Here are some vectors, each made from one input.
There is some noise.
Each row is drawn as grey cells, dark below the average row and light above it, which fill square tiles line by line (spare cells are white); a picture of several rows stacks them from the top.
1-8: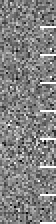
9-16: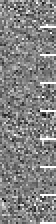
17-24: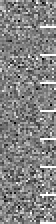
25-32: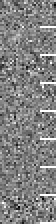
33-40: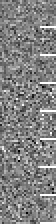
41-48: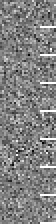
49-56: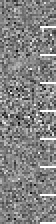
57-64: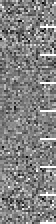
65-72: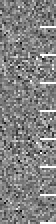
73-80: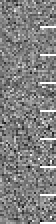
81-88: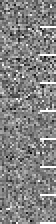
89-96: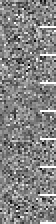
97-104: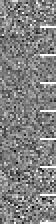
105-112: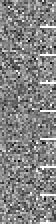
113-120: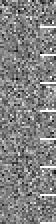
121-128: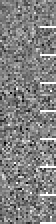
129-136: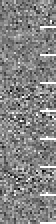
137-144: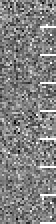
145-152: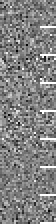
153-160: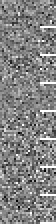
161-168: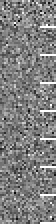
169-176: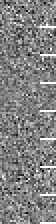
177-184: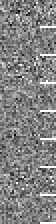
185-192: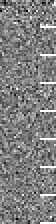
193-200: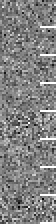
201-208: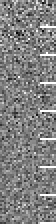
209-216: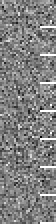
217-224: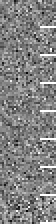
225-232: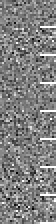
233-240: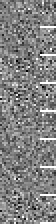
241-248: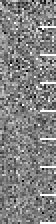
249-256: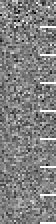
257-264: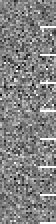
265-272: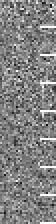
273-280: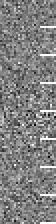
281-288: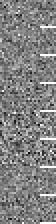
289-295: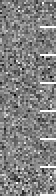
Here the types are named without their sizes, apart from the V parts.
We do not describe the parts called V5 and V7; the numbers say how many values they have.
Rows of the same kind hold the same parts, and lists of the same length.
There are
4 kinds of row.
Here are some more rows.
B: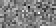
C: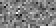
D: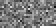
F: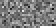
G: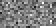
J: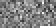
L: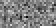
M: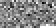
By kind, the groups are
B, J
C, D, F, L
G
M

